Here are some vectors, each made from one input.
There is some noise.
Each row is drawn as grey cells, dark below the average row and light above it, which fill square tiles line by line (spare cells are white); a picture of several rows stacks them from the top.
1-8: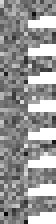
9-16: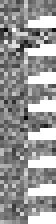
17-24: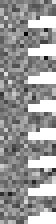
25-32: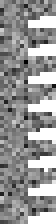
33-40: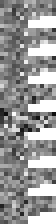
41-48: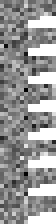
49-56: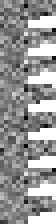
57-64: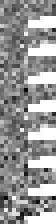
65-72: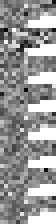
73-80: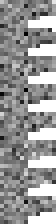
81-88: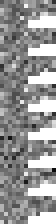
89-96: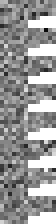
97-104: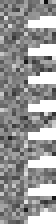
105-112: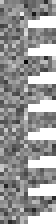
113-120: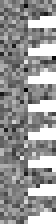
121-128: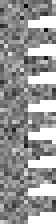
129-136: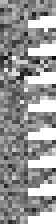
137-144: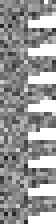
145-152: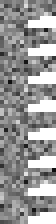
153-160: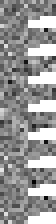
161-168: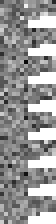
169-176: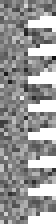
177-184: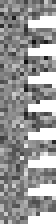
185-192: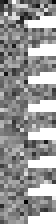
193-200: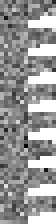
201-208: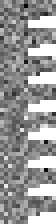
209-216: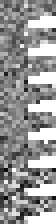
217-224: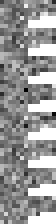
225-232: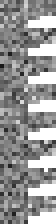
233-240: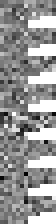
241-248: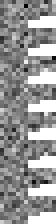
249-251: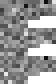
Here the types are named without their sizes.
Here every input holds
a list of points on a circle.
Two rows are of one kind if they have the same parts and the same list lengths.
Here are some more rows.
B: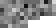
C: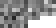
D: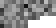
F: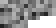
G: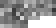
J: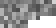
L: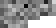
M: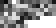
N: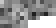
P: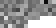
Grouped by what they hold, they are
B, C, D, F, L, N
G, J, P
M

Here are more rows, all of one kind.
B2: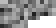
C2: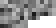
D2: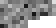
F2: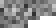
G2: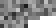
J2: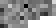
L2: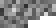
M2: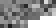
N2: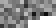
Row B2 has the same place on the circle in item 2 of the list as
C2, D2 and N2.
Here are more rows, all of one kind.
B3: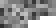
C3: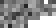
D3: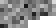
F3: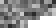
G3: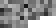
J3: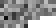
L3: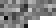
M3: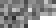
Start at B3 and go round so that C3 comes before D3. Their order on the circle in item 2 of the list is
B3, M3, L3, J3, C3, G3, D3, F3.
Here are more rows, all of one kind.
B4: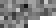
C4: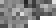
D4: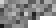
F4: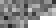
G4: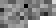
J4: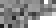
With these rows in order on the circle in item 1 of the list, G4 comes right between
C4 and D4.
